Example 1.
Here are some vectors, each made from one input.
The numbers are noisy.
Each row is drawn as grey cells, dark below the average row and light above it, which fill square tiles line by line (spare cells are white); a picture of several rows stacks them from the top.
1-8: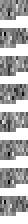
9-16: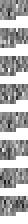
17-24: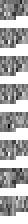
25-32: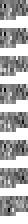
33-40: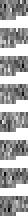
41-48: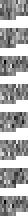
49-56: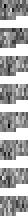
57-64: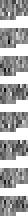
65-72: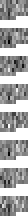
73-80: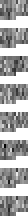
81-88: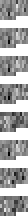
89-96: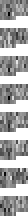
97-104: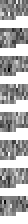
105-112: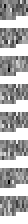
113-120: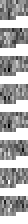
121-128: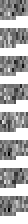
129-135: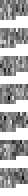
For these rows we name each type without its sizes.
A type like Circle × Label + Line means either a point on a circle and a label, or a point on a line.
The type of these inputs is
Label + Tree.
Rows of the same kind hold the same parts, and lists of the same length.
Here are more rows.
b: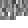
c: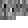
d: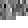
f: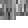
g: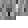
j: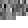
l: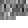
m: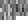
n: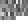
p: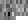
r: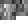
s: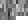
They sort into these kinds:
b, c, d, j, l, m, n, r
f, g, p, s

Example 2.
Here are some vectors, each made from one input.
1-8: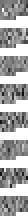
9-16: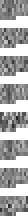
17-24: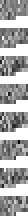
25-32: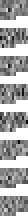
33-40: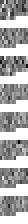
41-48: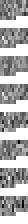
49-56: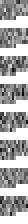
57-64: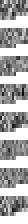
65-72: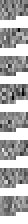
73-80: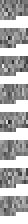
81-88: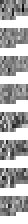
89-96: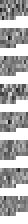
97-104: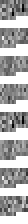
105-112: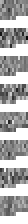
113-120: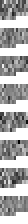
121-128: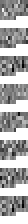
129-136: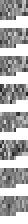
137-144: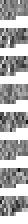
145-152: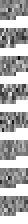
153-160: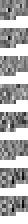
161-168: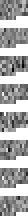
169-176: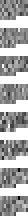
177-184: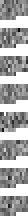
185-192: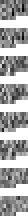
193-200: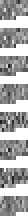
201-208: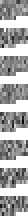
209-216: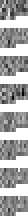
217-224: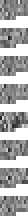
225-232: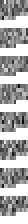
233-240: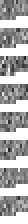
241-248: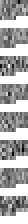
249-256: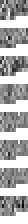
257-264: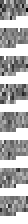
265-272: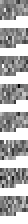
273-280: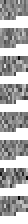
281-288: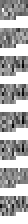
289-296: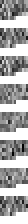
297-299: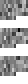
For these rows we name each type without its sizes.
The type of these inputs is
Label + Tree.
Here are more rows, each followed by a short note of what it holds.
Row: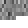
a node of a tree
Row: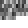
a label
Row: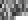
a label
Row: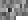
a node of a tree
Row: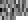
a label
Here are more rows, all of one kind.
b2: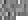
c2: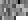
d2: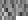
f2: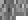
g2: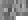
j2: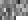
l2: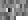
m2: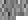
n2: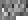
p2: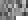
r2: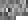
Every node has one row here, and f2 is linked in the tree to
g2, j2 and m2.
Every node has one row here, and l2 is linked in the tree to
g2 and r2.
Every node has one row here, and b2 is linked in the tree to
d2 and m2.
